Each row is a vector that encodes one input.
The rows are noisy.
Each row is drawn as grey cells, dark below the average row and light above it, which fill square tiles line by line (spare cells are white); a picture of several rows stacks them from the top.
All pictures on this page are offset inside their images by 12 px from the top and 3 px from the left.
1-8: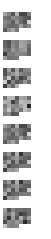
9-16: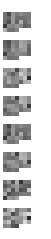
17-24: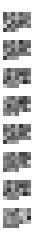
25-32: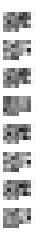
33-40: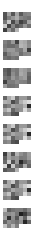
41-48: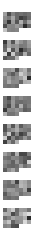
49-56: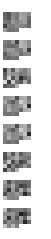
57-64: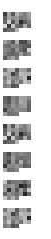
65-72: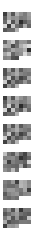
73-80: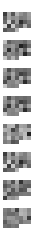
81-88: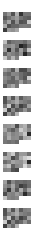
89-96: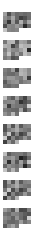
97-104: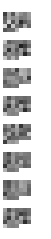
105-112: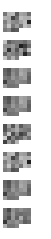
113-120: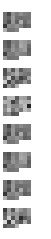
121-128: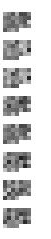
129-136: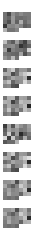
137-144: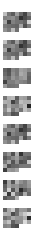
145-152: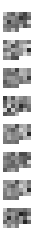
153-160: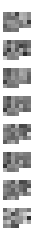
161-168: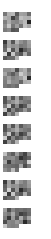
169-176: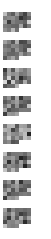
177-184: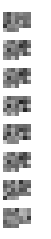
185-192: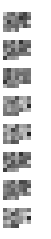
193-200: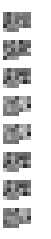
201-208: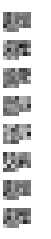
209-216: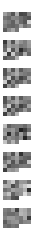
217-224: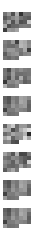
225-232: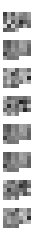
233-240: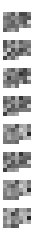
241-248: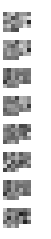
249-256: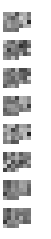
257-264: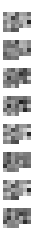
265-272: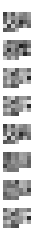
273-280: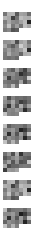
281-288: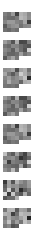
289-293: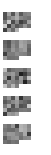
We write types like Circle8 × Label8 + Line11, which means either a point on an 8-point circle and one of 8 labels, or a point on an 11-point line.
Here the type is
Line13.
